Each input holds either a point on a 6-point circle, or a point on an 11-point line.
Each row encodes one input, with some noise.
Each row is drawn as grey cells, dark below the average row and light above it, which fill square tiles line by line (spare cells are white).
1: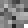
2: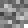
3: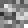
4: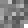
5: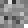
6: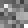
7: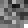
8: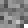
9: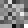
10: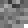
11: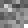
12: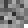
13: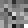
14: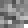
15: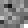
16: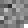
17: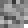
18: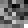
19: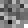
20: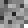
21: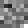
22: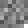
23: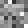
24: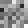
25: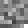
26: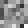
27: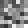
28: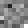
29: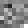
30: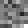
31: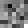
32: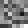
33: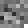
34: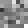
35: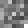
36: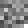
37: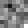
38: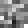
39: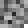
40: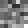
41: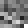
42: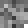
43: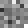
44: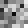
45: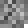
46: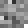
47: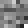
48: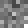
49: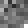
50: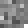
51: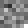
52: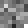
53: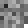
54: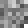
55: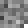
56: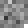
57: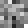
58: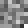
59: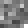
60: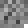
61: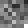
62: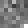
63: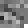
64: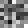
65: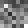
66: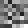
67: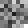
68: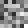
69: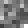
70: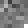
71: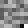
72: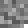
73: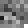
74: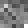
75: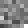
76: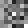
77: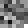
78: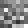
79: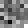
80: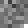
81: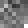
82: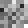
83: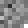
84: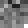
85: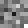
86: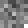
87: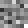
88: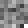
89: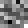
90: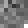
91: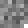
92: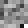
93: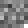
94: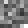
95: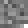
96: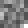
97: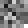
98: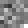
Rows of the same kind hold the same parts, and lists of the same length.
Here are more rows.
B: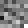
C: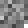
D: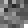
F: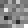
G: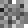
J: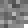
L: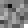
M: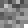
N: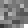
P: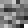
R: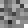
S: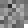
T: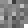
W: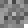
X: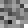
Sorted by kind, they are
B, G, P, R, X
C, D, F, J, L, M, N, S, T, W

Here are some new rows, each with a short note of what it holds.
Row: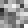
a point on a 6-point circle
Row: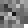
a point on a 6-point circle
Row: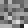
a point on a 6-point circle
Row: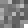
a point on an 11-point line
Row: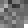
a point on an 11-point line
